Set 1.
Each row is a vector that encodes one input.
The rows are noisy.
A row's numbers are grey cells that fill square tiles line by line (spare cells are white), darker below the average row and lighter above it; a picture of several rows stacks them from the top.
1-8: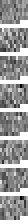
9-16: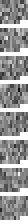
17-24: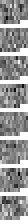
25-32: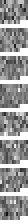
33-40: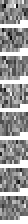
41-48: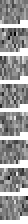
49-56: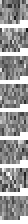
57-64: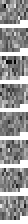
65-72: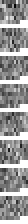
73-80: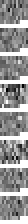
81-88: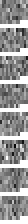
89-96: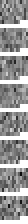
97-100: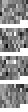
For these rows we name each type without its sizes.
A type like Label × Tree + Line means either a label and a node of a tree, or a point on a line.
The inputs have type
(Bool × Bool × Bool × Bool + Tree) × Line.
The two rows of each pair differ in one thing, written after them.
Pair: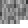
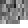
one of the four true/false values
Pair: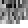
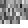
one of the four true/false values
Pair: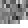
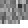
the place on the line
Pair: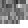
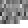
one of the four true/false values
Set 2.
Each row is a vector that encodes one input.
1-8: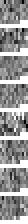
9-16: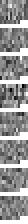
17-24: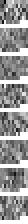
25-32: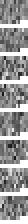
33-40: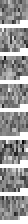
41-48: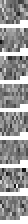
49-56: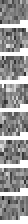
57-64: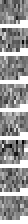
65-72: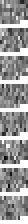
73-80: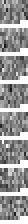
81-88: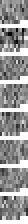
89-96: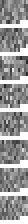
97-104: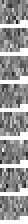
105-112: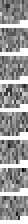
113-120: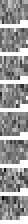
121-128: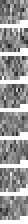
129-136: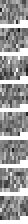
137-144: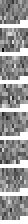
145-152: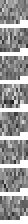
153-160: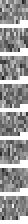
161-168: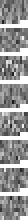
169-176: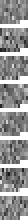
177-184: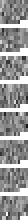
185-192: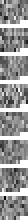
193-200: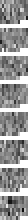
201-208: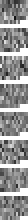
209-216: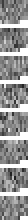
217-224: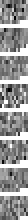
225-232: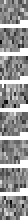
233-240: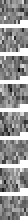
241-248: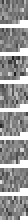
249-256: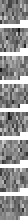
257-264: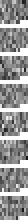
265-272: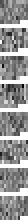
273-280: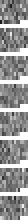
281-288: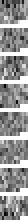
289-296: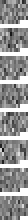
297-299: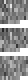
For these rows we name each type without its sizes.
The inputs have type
(Bool × Bool × Bool × Bool + Circle) × (Tree + Unit) + Unit.
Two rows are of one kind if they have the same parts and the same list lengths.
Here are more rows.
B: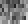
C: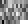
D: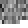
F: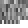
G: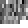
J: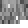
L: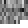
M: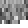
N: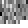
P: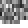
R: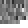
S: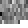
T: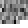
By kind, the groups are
B, R
C, D, F, J, P
G
L, M, N, S
T

